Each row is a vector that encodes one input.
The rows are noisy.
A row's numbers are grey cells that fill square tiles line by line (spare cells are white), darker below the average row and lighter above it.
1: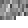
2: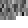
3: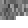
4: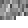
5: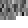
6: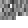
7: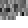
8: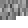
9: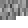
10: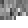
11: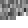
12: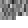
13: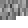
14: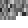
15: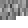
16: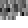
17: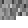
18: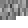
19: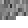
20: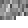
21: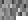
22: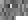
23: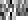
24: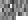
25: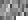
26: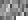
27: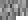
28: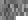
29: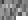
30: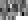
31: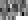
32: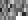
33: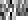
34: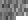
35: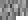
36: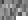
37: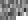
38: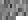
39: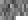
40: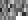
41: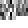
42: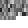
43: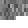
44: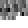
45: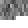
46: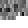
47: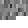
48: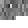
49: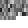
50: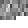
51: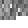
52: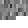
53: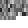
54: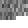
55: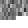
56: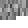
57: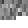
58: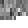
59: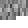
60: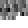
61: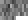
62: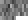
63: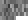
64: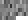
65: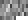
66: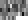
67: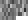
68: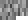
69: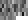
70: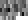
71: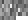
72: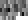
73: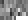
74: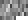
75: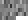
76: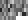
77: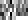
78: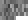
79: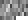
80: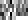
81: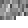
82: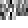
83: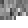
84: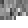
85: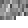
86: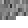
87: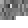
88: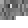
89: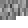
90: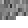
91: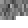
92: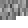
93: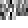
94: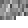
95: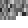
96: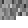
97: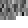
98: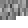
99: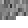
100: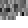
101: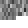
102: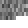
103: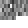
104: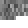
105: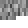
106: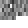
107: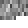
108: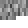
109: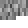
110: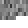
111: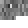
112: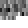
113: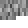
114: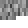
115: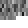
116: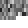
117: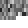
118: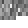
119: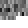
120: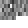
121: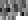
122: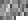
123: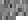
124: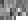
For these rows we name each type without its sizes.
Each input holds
a list of points on a line.
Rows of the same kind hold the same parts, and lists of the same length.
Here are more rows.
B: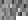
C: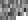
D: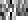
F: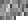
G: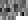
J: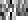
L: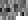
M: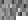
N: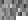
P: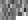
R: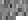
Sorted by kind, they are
B, C, G, L, M, N, P
D, J
F, R

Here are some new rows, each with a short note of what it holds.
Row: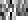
the empty list
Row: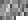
a list of one item
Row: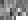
a list of two items
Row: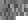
a list of two items
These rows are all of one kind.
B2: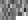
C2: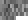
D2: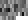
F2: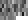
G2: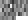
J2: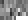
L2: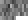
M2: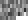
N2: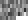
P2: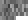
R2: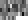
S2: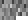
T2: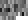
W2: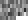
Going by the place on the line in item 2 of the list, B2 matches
C2, D2, P2 and T2.
